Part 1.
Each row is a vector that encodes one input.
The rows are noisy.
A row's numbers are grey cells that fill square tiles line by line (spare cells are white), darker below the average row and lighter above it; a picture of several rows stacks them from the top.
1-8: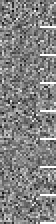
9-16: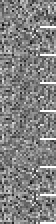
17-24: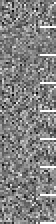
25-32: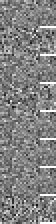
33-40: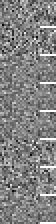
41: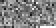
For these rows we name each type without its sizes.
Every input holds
a point on a line.
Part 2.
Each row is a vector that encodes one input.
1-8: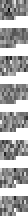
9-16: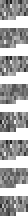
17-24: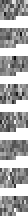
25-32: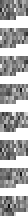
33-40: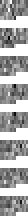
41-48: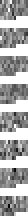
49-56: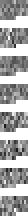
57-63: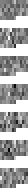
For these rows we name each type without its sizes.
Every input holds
a node of a tree.
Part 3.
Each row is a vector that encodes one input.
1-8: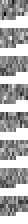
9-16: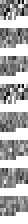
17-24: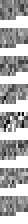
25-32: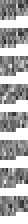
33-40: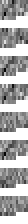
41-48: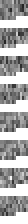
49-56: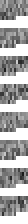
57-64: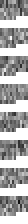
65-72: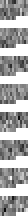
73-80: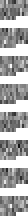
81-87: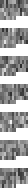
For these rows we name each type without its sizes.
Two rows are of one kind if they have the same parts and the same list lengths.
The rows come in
2 kinds.
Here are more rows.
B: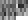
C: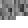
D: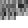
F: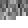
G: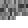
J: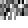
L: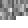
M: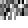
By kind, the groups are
B, C, D, F, G, L
J, M

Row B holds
four true/false values.
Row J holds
a fixed value.
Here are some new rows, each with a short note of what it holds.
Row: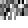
a fixed value
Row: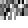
a fixed value
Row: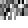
a fixed value
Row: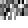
a fixed value
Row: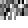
a fixed value
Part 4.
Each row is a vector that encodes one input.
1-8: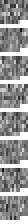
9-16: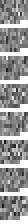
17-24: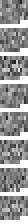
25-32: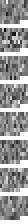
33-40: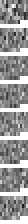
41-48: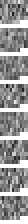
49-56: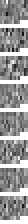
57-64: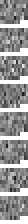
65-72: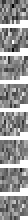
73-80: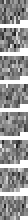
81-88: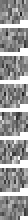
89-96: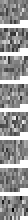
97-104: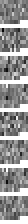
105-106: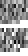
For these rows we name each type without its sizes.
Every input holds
a node of a tree.
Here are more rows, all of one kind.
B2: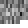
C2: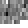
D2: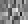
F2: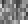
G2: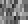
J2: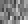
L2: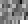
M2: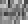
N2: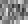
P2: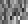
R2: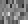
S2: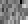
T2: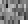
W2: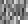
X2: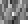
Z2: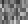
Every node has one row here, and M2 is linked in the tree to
C2.
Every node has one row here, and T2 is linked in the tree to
L2 and X2.
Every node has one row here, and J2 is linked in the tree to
D2 and S2.
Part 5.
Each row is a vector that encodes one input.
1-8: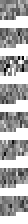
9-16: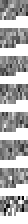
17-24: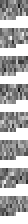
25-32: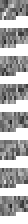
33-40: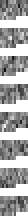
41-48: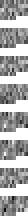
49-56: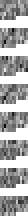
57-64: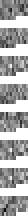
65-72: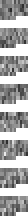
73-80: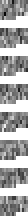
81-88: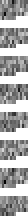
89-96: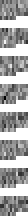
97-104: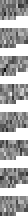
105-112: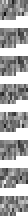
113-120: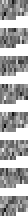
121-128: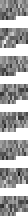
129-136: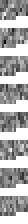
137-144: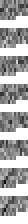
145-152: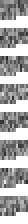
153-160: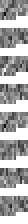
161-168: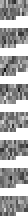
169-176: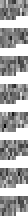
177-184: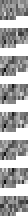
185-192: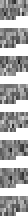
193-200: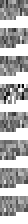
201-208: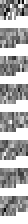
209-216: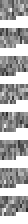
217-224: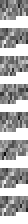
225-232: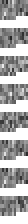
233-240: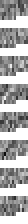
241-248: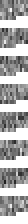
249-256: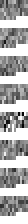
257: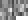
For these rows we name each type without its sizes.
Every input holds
either a fixed value, or four true/false values.
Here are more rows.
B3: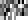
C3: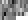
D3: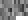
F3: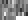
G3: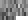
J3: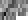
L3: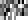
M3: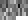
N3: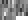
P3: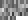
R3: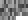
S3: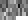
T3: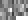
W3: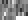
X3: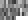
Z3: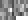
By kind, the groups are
B3, L3
C3, D3, F3, G3, J3, M3, N3, P3, R3, S3, T3, W3, X3, Z3

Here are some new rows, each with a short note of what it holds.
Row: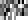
a fixed value
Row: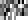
a fixed value
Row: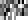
a fixed value
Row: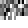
a fixed value
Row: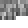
four true/false values
